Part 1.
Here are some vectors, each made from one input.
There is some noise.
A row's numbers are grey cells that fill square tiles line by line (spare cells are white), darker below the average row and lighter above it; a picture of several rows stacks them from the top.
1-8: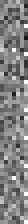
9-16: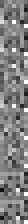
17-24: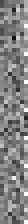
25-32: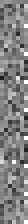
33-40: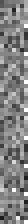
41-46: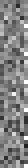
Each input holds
either a point on a 6-point circle, or a point on a 4-point line.
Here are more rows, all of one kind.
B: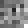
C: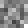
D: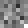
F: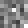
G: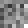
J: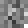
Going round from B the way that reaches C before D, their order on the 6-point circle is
B, G, F, C, J, D.
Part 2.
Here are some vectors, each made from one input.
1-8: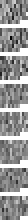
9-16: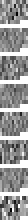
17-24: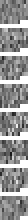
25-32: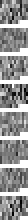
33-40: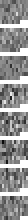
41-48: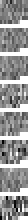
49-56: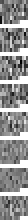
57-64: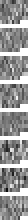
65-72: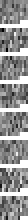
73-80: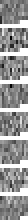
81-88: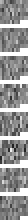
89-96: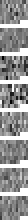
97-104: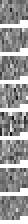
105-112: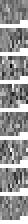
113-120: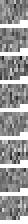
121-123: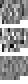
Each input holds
a list of up to two points on a 15-point circle.
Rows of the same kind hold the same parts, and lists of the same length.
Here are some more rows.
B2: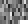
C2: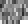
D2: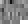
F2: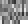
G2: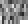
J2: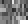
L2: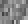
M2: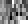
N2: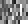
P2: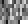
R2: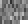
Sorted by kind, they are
B2, D2, F2, G2, N2, R2
C2, L2, P2
J2, M2

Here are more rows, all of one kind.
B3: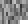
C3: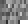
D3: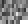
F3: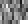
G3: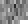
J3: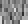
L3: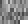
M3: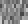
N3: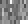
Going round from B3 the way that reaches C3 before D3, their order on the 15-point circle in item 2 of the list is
B3, C3, L3, F3, J3, N3, D3, M3, G3.
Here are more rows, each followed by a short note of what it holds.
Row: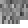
a list of one item
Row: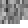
a list of two items
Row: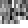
the empty list
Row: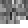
the empty list
